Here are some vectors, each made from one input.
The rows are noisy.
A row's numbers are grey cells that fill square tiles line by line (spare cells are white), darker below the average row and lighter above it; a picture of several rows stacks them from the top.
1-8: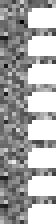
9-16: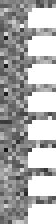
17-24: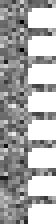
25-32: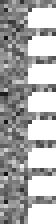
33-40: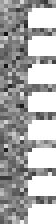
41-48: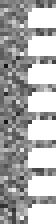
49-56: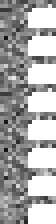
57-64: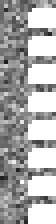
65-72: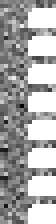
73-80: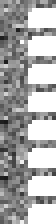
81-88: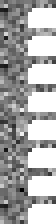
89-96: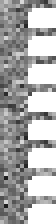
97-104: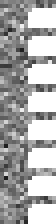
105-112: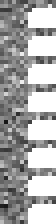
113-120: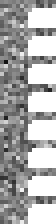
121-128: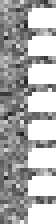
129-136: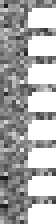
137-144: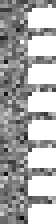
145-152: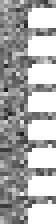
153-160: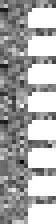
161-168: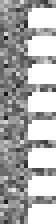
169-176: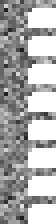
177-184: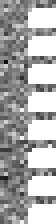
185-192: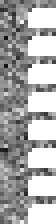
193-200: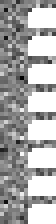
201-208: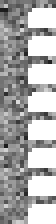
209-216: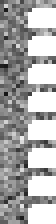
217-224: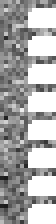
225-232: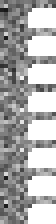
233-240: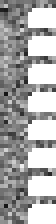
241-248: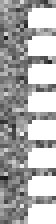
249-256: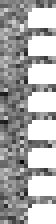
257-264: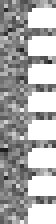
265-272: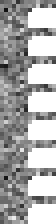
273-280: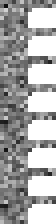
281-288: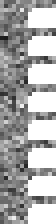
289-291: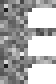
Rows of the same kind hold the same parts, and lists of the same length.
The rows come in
2 kinds.
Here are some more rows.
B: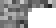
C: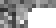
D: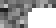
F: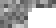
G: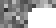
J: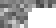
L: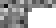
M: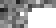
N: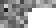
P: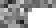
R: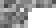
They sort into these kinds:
B, F, J, L, P, R
C, D, G, M, N

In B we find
a point on a 10-point line.
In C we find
one of 8 labels.
